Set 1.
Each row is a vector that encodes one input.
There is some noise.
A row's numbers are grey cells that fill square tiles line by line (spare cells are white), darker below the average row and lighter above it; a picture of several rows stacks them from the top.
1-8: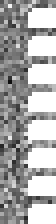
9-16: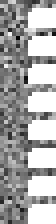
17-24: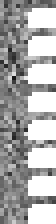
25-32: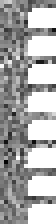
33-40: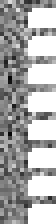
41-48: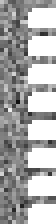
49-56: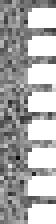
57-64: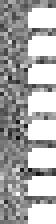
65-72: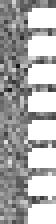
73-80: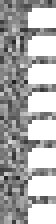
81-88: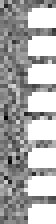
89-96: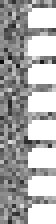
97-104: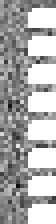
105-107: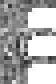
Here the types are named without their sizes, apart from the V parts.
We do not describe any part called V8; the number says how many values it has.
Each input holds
either a point on a circle and a true/false value, or a value of V8.
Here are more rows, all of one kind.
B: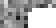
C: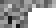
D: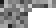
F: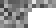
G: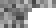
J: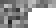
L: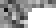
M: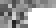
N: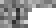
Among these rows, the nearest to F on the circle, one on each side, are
L and M.
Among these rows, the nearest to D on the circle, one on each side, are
G and M.
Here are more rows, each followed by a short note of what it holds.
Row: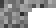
a point on a circle and a true/false value
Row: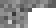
a value of V8
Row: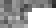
a value of V8
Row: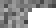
a value of V8
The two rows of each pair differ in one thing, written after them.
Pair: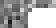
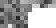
the true/false value
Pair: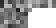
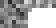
the true/false value
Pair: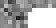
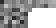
the true/false value
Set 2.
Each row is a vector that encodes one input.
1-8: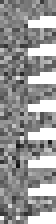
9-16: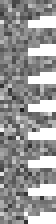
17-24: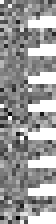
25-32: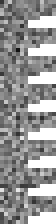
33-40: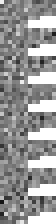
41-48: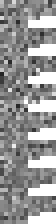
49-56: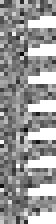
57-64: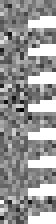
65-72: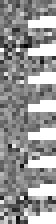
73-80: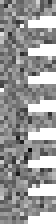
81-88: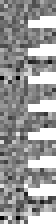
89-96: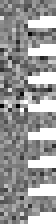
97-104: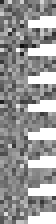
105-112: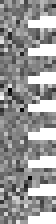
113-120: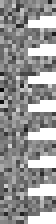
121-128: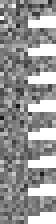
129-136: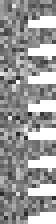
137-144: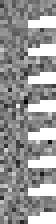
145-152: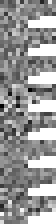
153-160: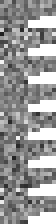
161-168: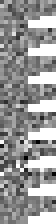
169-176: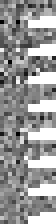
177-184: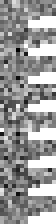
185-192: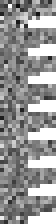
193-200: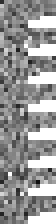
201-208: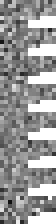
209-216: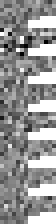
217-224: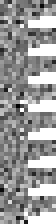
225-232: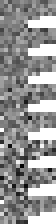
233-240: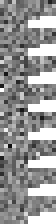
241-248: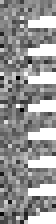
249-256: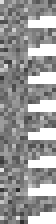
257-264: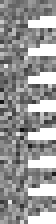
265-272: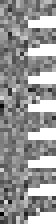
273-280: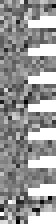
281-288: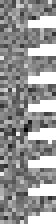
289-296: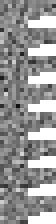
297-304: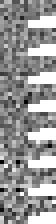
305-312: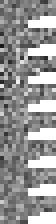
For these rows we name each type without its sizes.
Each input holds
either a node of a tree, or a list of points on a line.
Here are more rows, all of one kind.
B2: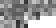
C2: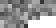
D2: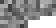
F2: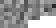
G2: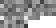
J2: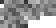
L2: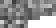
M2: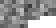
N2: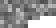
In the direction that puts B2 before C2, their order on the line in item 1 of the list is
F2, L2, D2, B2, C2, J2, G2, N2, M2.
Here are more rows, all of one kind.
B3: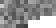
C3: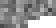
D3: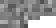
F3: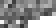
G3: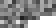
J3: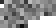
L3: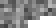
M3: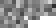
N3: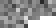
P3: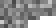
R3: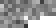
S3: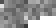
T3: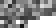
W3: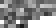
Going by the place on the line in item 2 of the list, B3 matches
C3, G3 and L3.
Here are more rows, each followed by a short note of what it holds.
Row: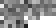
a list of two items
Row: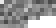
a node of a tree
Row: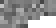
a list of two items
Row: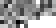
a node of a tree
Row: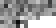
a node of a tree
